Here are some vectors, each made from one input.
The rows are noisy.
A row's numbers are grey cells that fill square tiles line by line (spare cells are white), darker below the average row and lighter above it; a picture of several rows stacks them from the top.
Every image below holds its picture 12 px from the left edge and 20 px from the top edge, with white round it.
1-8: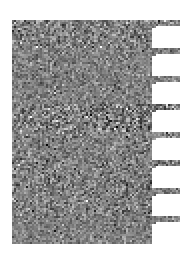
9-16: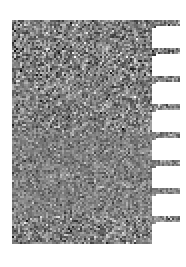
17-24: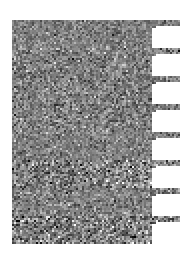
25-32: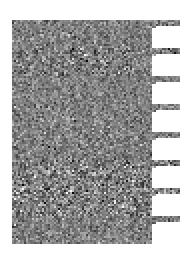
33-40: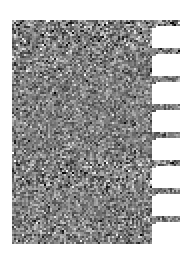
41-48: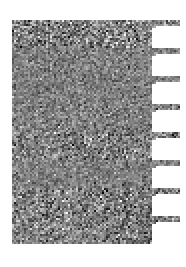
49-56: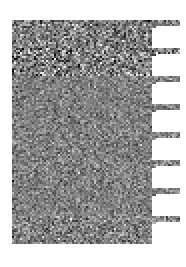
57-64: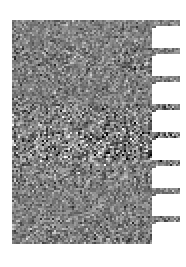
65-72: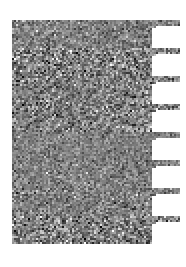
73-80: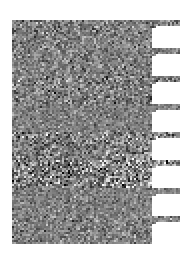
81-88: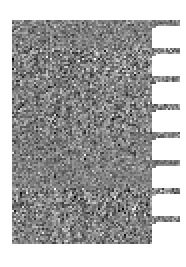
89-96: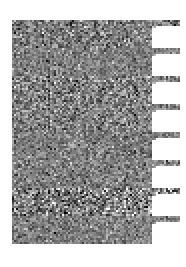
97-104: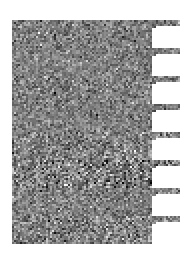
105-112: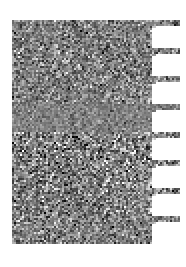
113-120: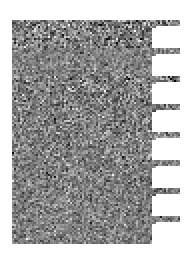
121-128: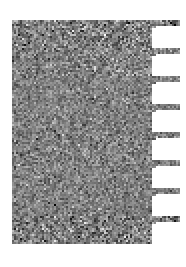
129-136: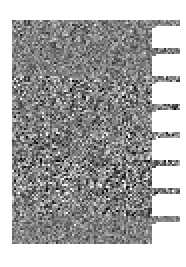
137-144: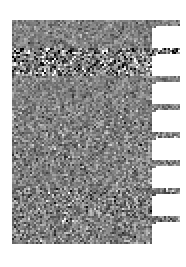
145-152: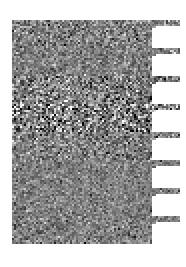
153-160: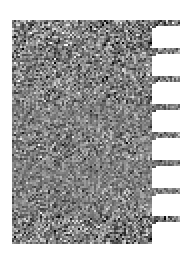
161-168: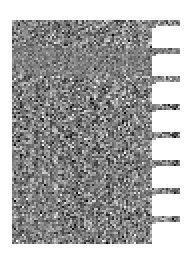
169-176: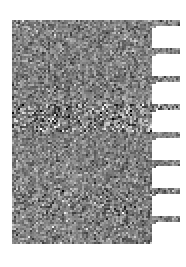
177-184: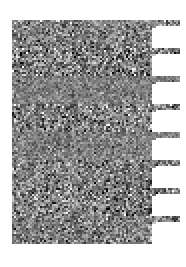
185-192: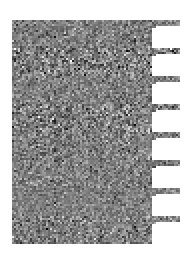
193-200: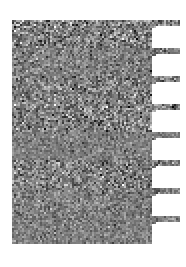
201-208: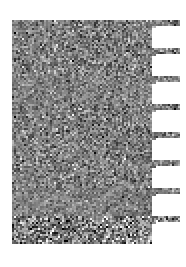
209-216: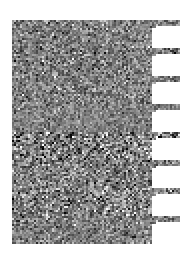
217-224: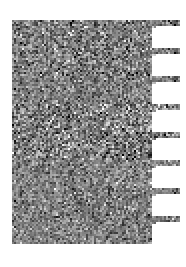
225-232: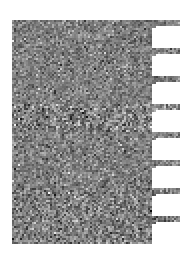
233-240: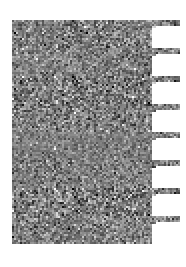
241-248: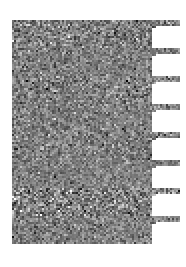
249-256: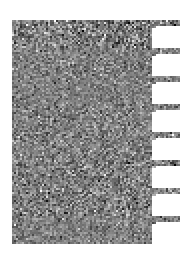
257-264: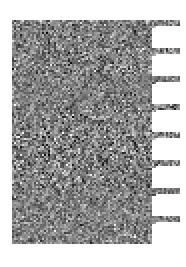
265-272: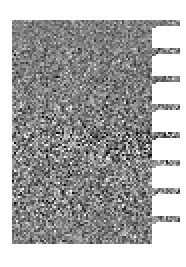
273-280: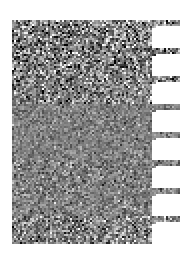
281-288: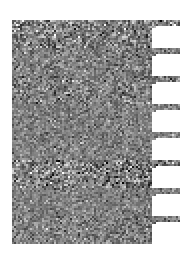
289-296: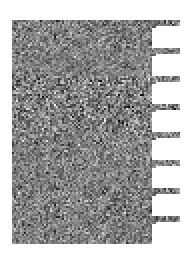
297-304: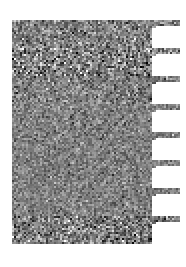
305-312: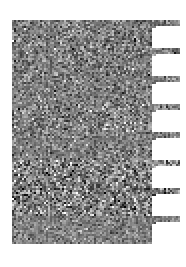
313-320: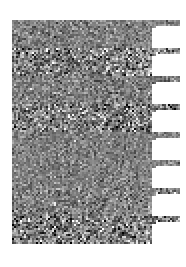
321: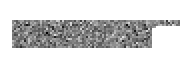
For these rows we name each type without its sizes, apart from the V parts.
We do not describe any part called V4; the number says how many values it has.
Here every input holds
either a point on a line and a value of V4, or a list of points on a circle.
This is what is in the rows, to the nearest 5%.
About 15% of them hold a point on a line and a value of V4. The rest are lists of points on a circle.
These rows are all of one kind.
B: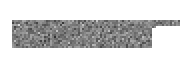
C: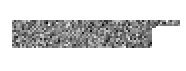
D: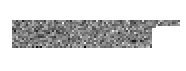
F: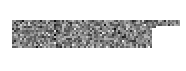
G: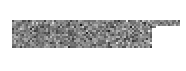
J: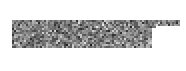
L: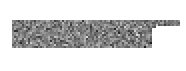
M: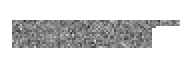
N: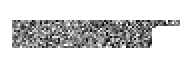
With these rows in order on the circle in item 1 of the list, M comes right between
C and G.
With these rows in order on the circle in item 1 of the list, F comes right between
B and J.
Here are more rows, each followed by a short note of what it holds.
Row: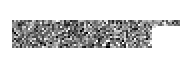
a point on a line and a value of V4
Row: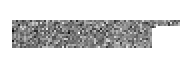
a list of three items
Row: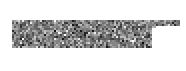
a point on a line and a value of V4
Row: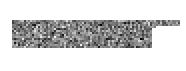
the empty list
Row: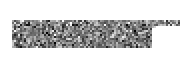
a list of one item
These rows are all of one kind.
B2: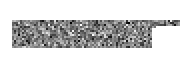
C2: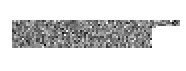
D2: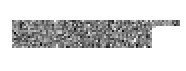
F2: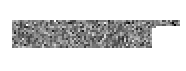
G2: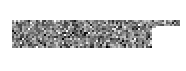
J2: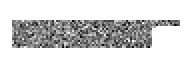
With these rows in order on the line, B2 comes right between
C2 and J2.
